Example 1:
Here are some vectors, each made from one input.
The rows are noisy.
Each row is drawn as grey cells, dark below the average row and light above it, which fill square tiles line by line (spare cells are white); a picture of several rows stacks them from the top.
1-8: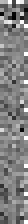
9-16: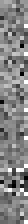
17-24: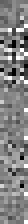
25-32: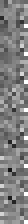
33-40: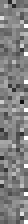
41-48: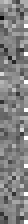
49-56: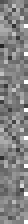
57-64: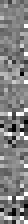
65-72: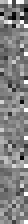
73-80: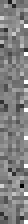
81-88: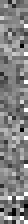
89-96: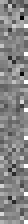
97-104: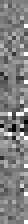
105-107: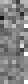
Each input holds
either a fixed value, or a node of a 12-node tree.
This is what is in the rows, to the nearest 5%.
About 10% of them hold a fixed value. The rest hold a node of a 12-node tree.
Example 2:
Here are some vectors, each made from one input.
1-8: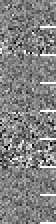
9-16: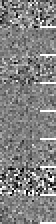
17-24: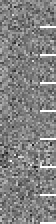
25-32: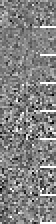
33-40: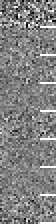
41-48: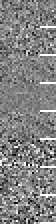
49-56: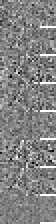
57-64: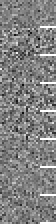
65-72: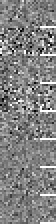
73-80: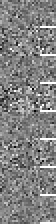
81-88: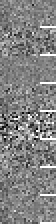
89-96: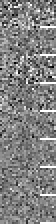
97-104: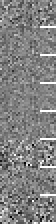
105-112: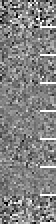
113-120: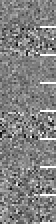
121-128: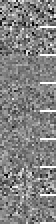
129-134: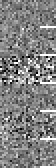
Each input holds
a point on an 11-point line.
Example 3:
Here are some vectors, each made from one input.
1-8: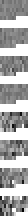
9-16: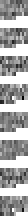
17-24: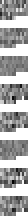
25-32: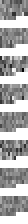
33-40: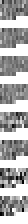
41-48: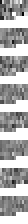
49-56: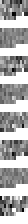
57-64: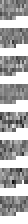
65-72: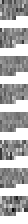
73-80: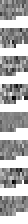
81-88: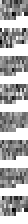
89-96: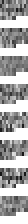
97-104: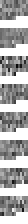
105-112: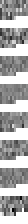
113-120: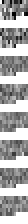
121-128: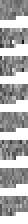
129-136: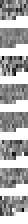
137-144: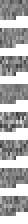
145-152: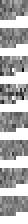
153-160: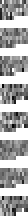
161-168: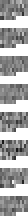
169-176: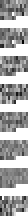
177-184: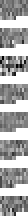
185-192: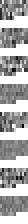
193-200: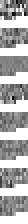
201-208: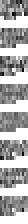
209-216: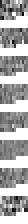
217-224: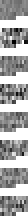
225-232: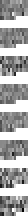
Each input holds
a point on a 4-point line.
